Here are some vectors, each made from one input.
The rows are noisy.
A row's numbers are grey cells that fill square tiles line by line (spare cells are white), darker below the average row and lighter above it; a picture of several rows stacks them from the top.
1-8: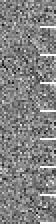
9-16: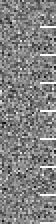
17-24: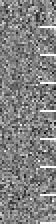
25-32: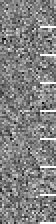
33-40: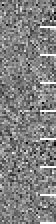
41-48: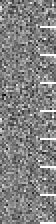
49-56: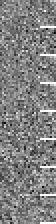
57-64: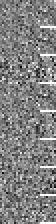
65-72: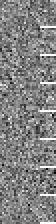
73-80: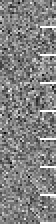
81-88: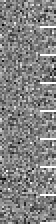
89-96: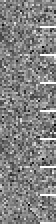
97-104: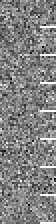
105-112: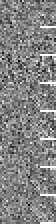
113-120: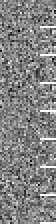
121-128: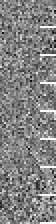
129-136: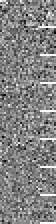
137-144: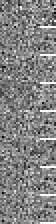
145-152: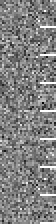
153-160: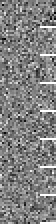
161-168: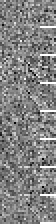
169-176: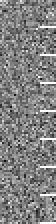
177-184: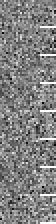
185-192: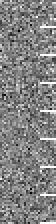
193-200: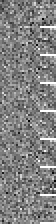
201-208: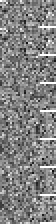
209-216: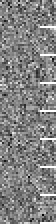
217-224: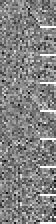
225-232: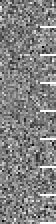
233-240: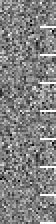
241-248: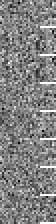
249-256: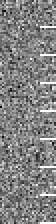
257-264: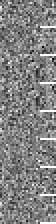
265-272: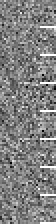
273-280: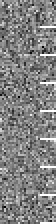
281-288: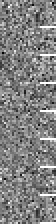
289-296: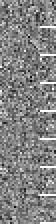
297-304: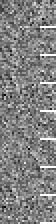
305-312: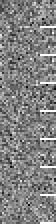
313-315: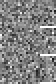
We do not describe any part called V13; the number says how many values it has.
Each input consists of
either a point on a 4-point line and a true/false value, or a value of V13.
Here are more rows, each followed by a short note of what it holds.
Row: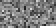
a value of V13
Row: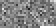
a point on a 4-point line and a true/false value
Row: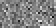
a point on a 4-point line and a true/false value
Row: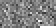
a point on a 4-point line and a true/false value
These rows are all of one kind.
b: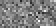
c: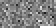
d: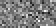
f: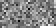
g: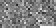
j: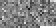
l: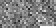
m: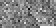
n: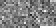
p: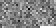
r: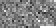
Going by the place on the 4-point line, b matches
c, d and r.
